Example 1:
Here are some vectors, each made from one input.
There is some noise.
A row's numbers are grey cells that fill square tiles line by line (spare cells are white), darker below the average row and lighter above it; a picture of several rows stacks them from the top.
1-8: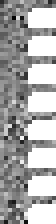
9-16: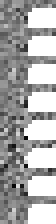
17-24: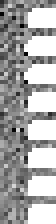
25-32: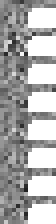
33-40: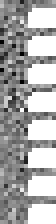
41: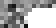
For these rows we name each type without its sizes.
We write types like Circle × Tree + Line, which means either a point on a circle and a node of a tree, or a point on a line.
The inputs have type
Bool × Bool × Bool + Line.
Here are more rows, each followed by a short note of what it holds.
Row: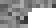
three true/false values
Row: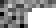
a point on a line
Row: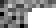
a point on a line
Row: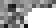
a point on a line
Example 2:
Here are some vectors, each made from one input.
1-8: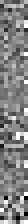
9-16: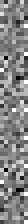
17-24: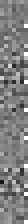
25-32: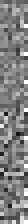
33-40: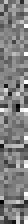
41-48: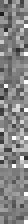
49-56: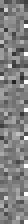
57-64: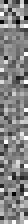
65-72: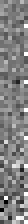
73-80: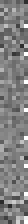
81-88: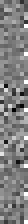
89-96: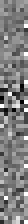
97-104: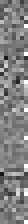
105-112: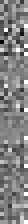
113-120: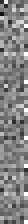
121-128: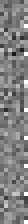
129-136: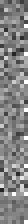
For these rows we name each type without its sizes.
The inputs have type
List(Line).
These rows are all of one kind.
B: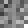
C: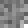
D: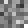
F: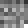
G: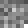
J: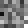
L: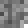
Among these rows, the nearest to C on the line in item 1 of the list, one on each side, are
B and D.
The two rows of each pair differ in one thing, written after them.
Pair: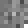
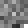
the place on the line in item 1 of the list
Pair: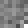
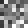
the place on the line in item 1 of the list
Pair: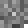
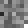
the place on the line in item 2 of the list
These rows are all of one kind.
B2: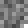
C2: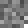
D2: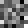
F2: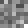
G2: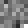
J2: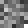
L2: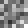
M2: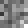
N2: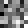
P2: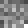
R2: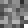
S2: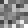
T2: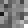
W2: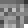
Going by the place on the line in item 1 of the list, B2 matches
D2, L2, M2 and T2.
